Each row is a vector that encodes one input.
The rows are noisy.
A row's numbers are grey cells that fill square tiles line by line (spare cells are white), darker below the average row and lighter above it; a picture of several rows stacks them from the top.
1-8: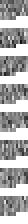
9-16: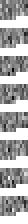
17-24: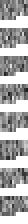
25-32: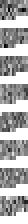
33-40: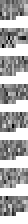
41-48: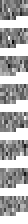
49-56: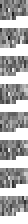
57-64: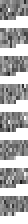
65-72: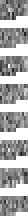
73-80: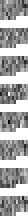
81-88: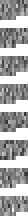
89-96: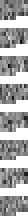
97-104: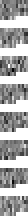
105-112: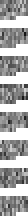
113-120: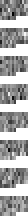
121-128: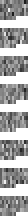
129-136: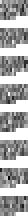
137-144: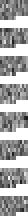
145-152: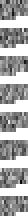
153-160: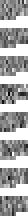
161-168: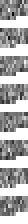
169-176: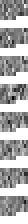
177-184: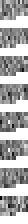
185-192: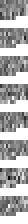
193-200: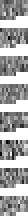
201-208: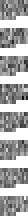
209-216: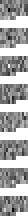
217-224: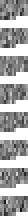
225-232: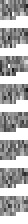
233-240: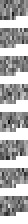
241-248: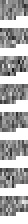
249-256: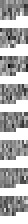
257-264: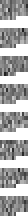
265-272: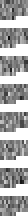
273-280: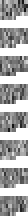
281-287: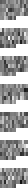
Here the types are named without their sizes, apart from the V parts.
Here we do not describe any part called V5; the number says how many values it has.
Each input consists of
a list of items, each a true/false value and a value of V5.
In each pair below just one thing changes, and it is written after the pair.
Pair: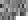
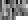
the value of V5 in item 2 of the list
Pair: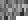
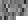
the value of V5 in item 2 of the list
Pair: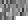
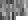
the true/false value in item 1 of the list
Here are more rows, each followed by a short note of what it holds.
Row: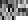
the empty list
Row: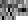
the empty list
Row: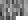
a list of two items
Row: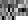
the empty list
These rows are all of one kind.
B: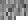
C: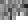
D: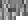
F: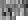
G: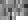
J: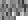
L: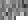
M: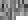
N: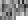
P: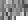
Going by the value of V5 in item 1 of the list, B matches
C, G, L and P.
